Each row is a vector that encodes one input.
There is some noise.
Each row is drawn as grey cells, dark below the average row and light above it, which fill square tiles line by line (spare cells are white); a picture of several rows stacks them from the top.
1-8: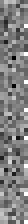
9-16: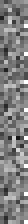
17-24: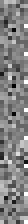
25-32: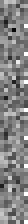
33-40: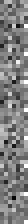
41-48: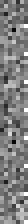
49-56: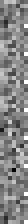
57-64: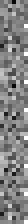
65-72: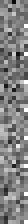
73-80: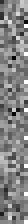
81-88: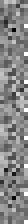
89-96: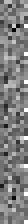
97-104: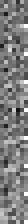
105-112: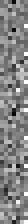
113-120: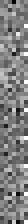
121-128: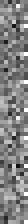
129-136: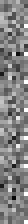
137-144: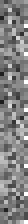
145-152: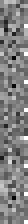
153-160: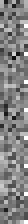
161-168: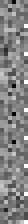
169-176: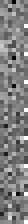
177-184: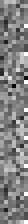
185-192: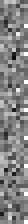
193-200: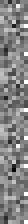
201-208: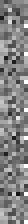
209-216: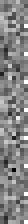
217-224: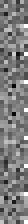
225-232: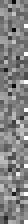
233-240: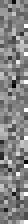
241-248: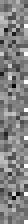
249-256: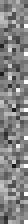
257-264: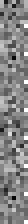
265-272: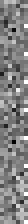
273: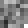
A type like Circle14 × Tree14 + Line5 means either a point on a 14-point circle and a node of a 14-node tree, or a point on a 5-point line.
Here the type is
Label10.
